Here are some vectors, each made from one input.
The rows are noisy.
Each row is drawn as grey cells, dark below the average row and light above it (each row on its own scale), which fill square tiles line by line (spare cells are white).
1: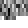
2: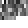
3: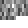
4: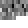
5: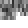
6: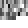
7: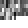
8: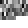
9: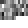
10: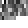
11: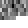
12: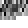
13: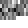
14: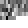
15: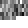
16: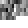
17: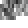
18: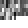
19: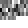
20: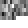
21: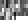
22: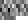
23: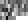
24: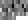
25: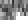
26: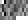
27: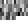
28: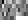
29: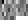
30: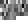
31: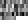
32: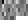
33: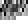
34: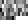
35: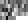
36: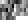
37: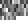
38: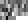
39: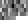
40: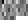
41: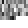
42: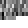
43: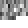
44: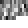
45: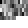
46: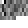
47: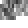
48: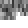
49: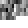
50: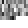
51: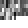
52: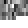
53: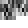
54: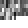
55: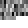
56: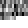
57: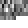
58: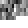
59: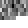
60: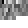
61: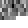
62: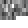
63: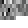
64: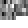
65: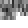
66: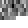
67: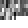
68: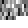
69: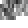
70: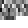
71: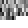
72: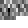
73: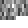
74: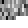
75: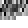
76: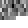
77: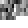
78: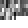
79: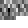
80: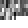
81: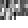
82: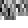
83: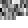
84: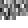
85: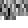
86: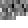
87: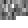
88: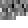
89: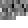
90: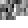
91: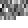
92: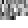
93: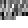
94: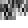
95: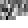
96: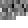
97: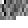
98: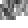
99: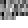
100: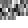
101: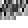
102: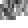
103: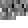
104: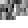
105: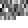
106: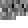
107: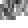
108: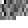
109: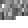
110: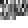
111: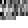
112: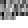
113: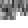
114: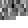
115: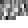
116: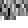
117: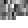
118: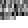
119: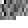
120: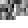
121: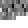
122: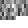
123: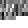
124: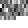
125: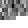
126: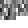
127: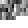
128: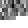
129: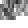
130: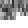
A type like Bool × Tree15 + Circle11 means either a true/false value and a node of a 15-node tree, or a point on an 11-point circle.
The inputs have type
List2(Line10).
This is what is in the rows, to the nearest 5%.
All of them are lists of up to two points on a 10-point line: about 5% are empty, 45% hold one and 50% two.
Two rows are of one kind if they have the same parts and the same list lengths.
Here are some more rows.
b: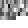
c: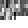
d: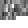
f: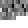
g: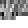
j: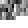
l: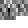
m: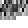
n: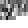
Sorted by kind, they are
b, d, g, l
c
f, j, m, n

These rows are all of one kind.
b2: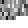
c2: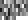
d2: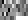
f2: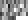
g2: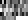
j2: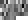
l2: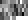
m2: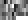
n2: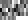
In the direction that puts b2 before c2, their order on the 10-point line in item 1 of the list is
f2, b2, c2, d2, j2, l2, g2, m2, n2.
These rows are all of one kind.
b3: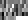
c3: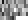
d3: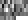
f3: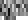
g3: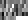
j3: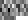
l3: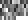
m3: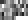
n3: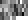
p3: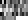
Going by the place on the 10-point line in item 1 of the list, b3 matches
g3 and p3.
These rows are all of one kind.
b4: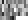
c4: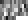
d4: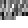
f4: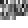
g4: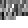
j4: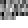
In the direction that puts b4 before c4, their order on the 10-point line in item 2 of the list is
g4, d4, b4, j4, f4, c4.
